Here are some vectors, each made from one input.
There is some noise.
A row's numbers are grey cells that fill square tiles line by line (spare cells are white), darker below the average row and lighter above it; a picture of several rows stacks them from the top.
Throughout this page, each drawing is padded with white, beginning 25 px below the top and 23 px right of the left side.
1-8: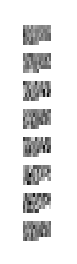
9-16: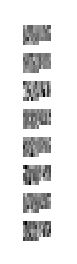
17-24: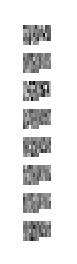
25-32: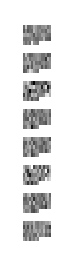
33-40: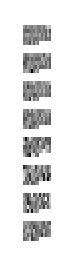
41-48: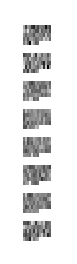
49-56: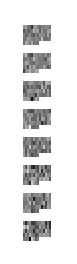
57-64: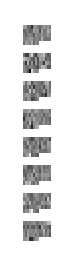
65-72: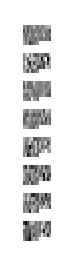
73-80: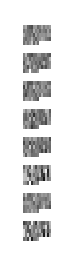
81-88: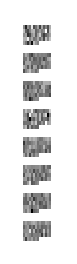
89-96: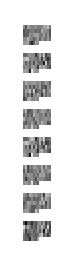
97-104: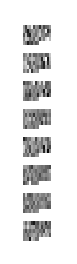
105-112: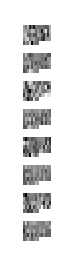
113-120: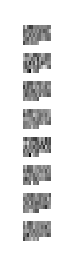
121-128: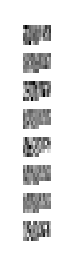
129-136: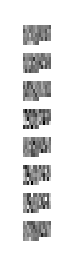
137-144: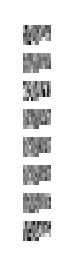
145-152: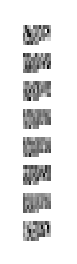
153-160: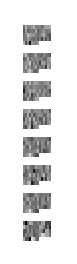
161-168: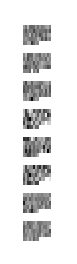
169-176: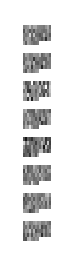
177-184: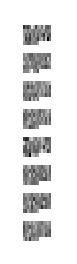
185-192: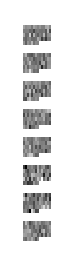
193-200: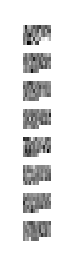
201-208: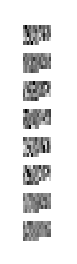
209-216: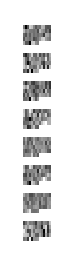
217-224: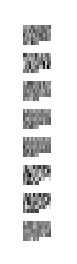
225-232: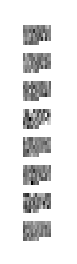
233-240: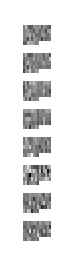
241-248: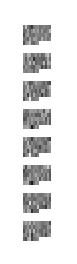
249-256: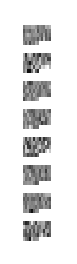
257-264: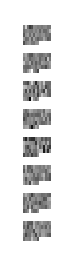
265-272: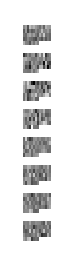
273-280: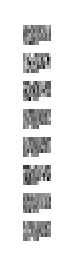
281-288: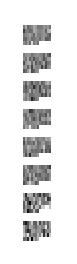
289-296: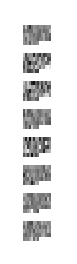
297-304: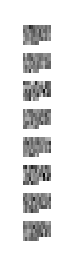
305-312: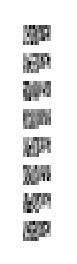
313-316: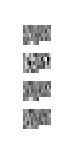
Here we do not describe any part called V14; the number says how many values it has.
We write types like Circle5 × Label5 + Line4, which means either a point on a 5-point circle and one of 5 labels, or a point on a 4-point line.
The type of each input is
Bool × Bool × Bool × V14 + Circle10 × Circle10.
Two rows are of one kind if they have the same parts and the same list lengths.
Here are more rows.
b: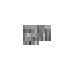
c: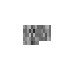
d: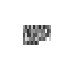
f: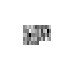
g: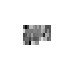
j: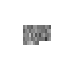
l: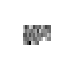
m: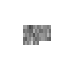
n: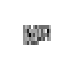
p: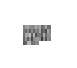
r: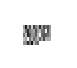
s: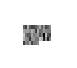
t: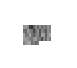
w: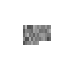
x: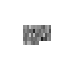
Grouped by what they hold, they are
b, c, j, m, p, t, w, x
d, f, g, l, n, r, s

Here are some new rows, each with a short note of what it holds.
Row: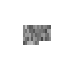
three true/false values and a value of V14
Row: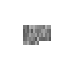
three true/false values and a value of V14
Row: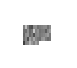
three true/false values and a value of V14
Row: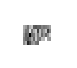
a point on each of two 10-point circles
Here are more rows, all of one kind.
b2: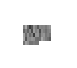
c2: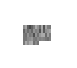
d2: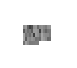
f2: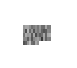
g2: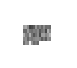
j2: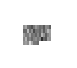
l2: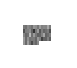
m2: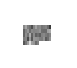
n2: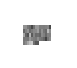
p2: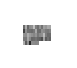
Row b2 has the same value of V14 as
d2 and l2.
